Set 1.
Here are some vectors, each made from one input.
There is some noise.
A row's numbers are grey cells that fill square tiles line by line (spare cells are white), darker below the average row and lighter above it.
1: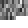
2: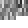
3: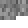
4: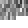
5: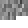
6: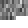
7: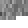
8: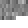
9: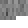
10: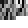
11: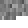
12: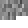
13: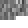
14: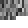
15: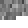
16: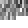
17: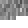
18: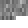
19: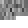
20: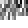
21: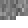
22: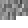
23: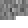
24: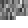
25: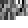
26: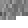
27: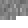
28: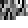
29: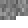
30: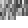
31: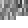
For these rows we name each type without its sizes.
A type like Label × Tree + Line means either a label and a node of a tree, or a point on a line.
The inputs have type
Tree.
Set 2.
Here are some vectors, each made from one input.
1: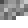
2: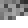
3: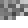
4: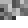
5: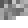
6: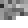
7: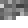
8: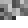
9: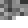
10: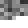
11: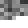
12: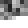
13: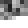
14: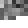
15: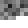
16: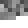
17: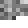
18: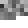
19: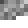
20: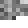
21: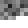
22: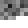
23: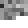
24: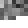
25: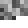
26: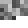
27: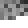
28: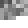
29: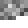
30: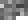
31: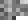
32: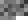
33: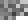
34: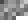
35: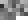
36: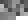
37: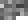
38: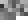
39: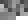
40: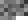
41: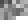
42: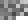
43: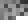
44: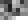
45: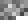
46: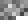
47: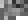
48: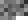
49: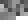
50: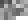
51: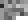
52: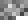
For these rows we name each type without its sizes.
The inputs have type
Bool × Bool × Bool × Bool.
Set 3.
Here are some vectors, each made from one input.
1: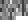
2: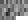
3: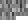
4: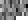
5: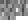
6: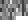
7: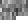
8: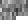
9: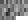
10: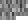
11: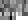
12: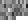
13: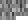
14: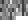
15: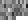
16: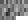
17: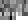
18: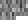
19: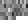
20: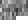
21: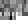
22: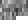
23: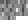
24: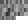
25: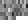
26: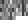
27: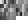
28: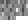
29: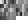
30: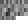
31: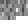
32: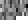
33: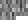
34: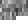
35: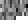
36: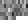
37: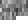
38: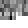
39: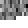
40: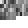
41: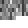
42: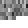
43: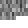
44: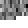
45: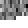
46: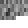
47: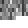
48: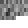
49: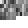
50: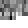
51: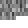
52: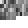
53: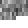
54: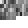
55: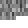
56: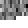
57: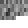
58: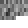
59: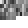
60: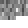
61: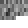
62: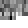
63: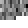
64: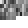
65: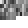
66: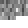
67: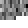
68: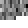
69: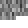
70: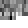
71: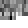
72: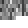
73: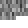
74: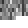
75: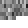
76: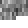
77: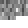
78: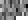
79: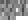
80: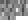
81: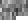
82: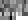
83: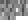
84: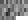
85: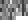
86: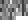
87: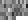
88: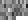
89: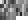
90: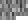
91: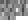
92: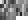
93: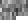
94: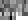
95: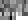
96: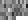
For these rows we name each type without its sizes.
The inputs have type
Line.
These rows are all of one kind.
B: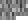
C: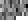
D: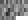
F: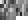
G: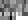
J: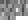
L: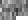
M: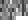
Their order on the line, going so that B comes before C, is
G, M, J, D, B, L, C, F.
